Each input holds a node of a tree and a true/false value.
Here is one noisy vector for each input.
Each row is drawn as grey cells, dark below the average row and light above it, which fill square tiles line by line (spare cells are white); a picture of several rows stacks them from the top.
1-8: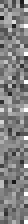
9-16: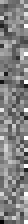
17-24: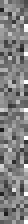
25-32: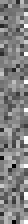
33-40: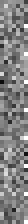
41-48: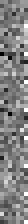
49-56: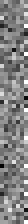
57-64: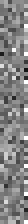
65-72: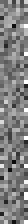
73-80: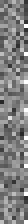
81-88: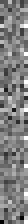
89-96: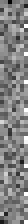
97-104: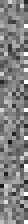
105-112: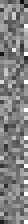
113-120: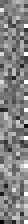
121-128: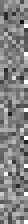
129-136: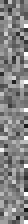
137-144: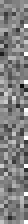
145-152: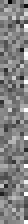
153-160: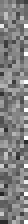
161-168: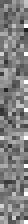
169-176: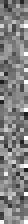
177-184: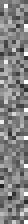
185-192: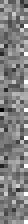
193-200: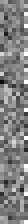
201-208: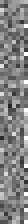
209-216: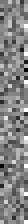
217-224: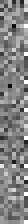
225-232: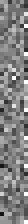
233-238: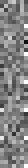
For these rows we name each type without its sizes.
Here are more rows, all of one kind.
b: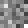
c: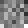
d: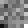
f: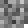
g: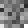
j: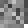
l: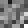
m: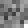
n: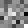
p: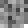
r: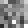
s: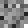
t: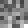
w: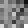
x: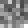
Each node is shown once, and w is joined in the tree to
c and g.
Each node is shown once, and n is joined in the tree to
c, j and s.
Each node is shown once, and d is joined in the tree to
r.
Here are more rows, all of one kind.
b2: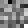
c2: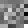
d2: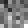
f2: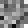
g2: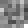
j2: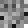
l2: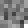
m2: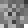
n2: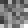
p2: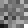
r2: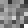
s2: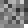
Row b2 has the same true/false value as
c2, f2 and j2.
